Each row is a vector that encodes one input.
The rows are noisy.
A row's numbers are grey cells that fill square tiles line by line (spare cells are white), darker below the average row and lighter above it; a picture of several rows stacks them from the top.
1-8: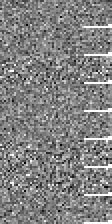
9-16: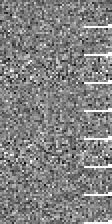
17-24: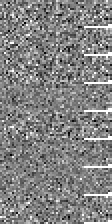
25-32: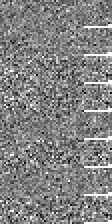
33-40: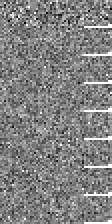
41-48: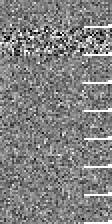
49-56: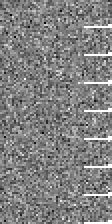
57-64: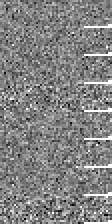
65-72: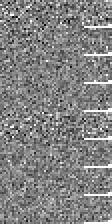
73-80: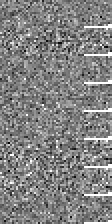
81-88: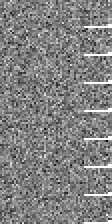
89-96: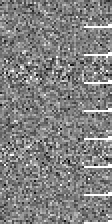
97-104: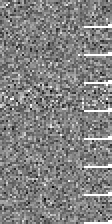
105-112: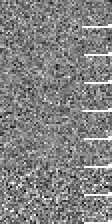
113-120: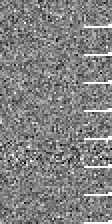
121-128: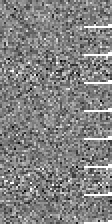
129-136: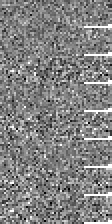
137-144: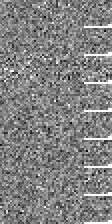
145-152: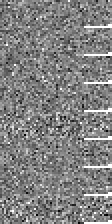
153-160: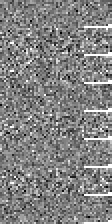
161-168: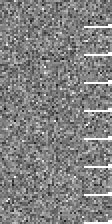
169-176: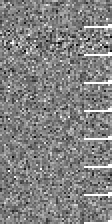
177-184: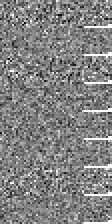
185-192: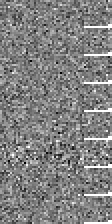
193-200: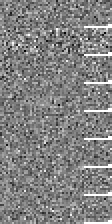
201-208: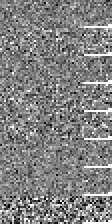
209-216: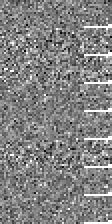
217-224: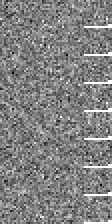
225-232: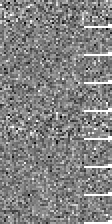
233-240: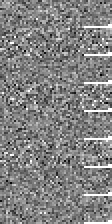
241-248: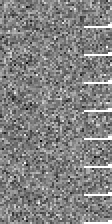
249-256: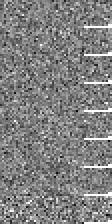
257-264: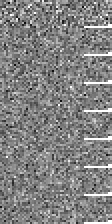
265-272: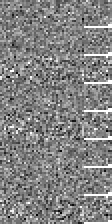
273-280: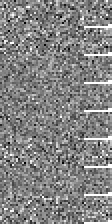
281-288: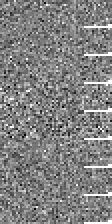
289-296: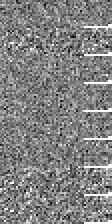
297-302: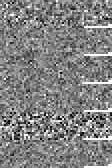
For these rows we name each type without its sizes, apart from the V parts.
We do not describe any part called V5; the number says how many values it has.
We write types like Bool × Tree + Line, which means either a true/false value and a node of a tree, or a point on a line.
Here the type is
List((Circle + V5) × Label).
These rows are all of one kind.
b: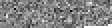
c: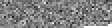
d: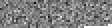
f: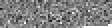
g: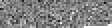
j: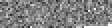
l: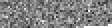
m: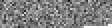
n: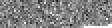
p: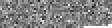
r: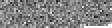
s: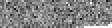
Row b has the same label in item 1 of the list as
c and s.
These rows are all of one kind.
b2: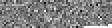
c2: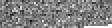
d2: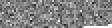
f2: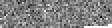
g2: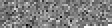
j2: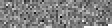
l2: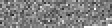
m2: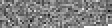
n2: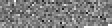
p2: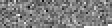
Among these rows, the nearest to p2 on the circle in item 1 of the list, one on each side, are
b2 and g2.
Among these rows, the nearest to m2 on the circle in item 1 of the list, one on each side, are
j2 and l2.
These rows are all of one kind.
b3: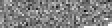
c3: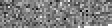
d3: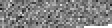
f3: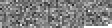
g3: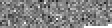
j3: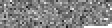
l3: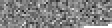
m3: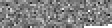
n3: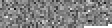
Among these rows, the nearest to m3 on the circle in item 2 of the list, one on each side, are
c3 and d3.
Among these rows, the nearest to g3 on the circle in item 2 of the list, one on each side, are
j3 and n3.
